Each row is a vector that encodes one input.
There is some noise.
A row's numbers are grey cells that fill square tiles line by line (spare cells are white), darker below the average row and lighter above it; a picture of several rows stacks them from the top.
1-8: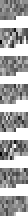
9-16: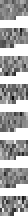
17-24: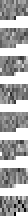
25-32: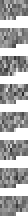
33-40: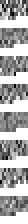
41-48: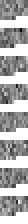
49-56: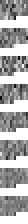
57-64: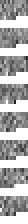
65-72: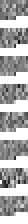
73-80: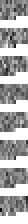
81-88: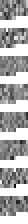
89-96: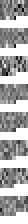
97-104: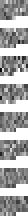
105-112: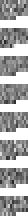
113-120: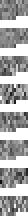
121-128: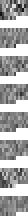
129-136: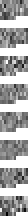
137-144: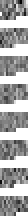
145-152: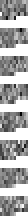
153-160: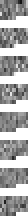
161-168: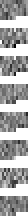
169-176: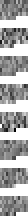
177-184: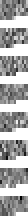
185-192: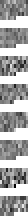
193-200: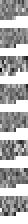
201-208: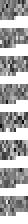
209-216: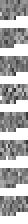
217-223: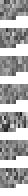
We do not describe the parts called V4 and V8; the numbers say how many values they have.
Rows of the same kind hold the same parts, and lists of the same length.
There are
3 kinds of row.
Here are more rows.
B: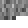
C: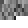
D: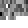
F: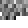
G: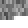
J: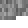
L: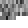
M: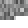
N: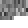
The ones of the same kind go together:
B, F, J
C, D
G, L, M, N

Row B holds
a point on a 7-point line and a node of a 9-node tree.
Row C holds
a value of V8.
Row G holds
a node of a 9-node tree, a true/false value and a value of V4.
